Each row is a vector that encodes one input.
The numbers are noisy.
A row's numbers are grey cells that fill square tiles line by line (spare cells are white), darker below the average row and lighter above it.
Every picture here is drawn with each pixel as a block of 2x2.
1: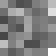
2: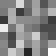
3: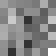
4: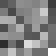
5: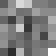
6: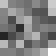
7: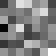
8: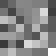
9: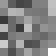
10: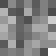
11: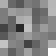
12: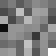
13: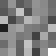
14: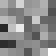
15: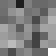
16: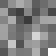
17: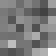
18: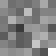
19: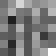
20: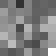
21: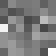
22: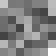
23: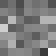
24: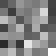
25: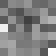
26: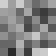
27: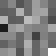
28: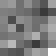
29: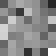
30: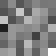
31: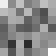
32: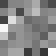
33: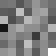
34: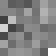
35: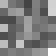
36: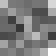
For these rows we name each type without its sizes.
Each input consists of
a label, together with either a fixed value, or three true/false values.
